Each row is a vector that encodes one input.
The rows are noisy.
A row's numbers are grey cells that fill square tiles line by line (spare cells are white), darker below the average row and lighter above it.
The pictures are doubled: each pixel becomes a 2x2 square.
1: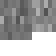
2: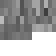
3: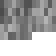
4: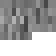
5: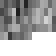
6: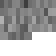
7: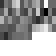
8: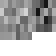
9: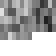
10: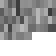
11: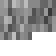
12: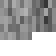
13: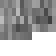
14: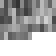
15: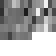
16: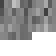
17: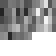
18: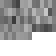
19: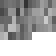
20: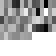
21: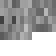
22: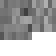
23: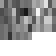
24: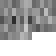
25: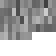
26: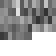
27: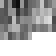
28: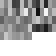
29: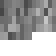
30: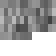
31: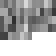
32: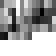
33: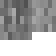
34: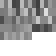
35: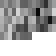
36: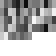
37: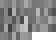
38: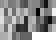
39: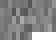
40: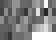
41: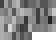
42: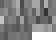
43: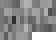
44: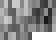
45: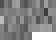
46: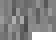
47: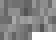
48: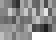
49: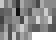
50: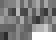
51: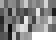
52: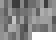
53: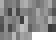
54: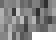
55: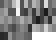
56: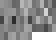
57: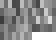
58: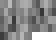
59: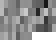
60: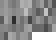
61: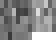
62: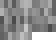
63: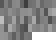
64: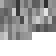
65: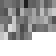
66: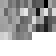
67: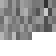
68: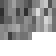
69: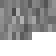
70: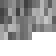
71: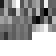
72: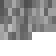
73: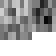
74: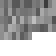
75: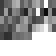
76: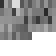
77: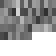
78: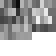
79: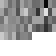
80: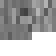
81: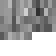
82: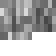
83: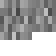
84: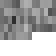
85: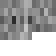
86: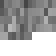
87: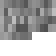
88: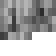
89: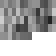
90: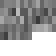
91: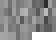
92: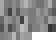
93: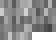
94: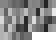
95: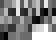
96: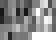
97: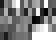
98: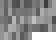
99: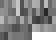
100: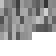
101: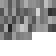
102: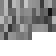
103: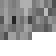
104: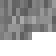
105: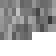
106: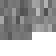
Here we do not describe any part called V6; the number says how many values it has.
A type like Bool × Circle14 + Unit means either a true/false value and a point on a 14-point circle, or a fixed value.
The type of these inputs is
Bool × V6 + Line8.
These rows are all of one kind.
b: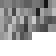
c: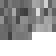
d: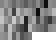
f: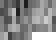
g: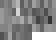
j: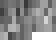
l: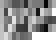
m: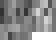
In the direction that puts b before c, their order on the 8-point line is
d, b, g, l, c, f, j, m.
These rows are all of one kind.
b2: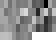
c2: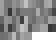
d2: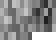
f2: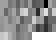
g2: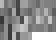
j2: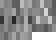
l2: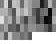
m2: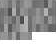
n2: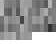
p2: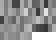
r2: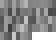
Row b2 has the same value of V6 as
f2 and m2.
